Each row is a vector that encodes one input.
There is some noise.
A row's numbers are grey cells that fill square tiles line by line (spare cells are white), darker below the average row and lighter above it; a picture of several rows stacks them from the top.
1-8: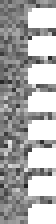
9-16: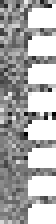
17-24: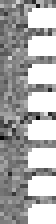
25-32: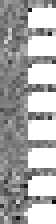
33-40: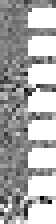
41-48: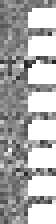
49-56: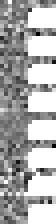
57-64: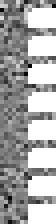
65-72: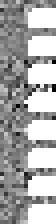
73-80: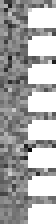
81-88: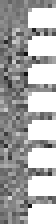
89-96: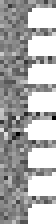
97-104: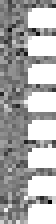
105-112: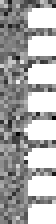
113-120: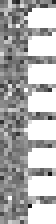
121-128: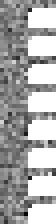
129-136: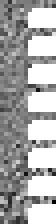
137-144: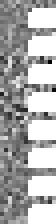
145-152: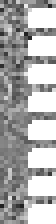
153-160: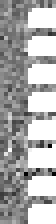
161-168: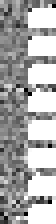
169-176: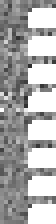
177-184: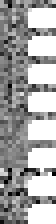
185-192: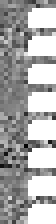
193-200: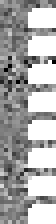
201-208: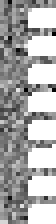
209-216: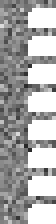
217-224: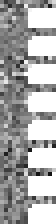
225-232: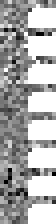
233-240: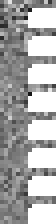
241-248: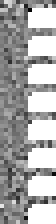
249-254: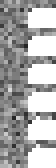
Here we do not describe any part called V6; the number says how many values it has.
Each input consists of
a list of up to two items, each a point on a 5-point line and a value of V6.
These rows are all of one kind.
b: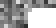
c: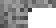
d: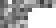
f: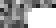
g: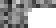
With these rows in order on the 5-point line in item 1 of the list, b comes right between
c and g.
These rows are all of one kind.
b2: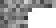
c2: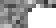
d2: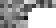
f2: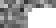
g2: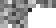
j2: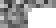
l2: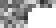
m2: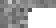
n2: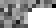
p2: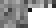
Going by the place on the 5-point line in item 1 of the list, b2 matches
c2 and p2.
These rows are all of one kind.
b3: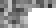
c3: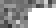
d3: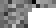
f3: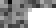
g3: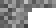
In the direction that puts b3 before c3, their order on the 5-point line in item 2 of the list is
d3, b3, c3, f3, g3.
